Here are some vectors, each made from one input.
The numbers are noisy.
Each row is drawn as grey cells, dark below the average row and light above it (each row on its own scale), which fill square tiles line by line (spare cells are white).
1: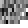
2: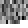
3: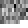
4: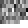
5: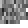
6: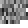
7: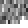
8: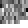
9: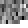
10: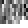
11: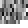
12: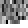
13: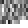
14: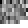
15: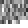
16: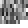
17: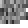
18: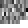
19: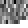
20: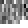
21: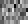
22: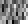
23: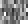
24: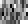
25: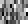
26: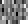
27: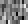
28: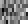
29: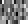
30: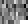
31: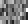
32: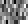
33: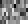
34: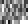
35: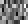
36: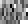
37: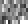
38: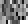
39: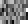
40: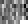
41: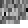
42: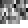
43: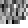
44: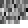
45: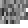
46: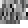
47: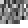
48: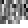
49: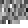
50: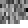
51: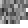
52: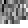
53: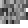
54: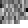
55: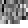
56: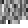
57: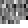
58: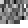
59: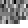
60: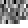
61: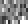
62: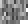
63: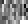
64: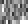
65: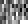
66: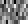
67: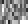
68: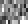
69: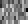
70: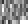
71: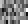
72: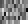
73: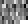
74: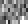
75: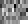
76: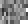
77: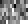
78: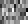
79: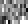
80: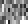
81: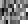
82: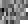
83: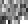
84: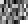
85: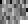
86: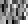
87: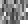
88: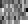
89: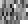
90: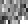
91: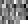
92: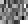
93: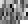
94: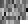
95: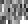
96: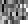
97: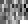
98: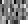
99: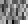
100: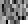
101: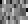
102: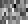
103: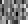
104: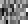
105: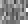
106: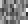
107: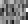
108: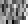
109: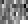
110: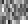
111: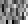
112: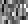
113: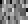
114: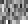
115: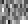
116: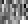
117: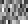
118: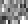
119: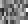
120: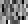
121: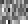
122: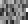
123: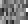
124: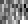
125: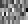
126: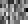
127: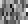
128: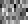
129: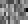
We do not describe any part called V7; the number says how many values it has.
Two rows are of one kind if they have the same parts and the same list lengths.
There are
2 kinds of row.
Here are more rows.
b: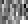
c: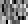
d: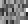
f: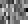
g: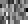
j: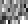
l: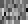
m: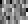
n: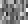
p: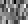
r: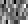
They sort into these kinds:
b, d, j, n
c, f, g, l, m, p, r

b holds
a node of a 9-node tree and a true/false value.
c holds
a true/false value and a value of V7.
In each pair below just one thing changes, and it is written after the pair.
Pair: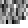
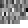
the true/false value
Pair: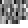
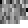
the true/false value
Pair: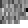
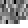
the true/false value
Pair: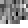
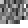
the value of V7
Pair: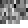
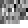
the value of V7
